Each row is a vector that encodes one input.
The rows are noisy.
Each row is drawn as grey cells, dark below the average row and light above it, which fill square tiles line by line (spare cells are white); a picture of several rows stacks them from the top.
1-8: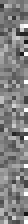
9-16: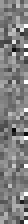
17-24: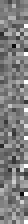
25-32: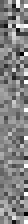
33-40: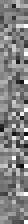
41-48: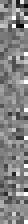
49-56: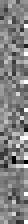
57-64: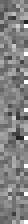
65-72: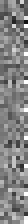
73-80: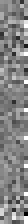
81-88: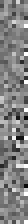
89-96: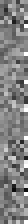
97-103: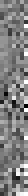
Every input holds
one of 5 labels, one of 7 labels and one of 9 labels.
